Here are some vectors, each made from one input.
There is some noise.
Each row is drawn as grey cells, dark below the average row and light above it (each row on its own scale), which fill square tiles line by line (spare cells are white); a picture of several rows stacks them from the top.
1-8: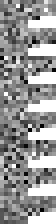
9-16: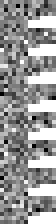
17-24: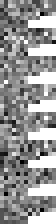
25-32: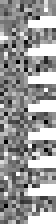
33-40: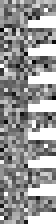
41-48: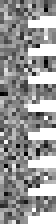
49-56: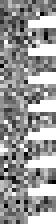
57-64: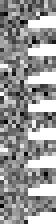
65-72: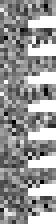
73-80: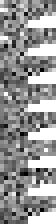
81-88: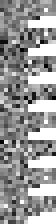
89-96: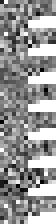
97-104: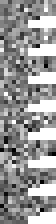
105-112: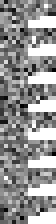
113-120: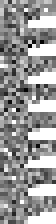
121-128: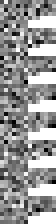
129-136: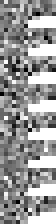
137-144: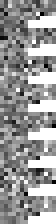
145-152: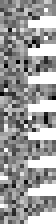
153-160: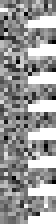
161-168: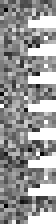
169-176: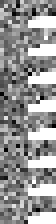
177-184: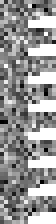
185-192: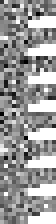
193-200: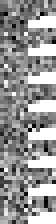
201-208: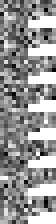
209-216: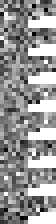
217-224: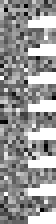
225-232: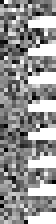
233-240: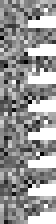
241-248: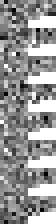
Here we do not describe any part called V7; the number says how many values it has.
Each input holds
a value of V7, together with either a point on a 16-point circle, or one of 8 labels.
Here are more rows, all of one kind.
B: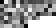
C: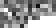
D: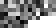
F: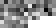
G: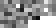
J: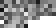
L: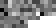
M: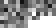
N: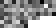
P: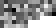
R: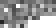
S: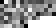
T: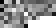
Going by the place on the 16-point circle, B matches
G, M, R and S.
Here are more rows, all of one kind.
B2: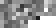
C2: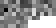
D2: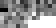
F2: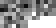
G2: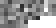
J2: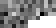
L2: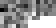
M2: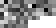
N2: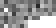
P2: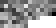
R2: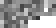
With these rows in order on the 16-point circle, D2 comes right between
N2 and P2.
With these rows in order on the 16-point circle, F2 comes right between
L2 and R2.
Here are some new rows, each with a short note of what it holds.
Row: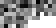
a point on a 16-point circle and a value of V7
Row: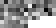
a point on a 16-point circle and a value of V7
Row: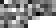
one of 8 labels and a value of V7
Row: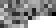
one of 8 labels and a value of V7
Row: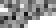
one of 8 labels and a value of V7
